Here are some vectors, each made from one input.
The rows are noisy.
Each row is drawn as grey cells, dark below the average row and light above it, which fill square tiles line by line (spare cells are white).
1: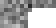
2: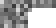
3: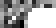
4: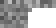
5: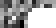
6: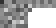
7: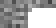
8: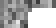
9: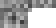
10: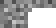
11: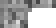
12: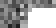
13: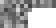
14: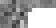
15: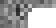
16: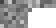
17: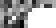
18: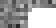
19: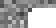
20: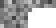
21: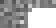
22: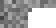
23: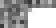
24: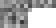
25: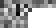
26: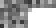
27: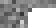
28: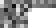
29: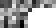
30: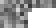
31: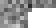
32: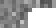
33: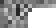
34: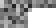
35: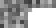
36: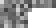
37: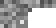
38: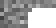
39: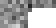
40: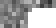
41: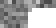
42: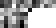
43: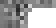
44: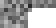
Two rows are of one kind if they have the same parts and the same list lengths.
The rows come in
3 kinds.
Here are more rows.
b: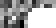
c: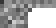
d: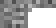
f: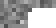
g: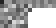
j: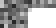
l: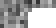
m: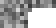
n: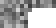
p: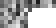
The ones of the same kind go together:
b
c, d, f, g
j, l, m, n, p

